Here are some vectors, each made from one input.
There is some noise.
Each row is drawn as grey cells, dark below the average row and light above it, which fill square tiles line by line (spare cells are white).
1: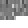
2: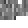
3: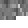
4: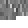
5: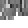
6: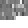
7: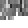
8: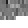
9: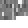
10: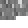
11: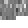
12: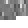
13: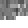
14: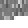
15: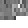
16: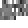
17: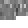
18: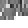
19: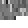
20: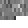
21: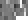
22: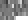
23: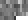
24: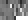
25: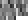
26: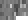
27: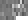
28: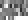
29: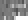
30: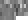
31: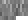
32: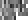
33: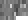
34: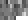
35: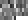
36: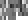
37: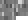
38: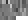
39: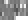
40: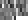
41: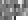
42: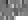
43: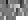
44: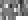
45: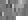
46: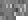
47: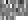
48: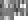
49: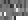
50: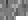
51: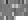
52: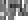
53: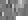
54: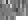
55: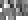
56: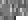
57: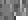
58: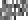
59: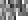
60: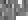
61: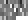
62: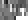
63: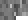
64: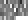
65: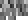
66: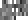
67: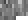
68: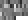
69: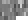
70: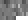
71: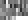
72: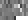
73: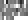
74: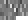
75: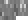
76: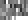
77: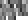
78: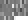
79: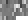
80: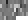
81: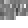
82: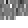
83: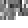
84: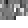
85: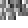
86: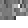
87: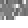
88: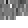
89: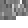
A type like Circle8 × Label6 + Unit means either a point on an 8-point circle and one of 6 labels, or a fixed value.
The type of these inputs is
Bool × Bool × Bool × Bool + Circle10 + Unit.
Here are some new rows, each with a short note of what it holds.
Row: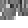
a point on a 10-point circle
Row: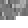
four true/false values
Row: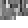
a point on a 10-point circle
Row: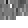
four true/false values
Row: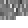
four true/false values
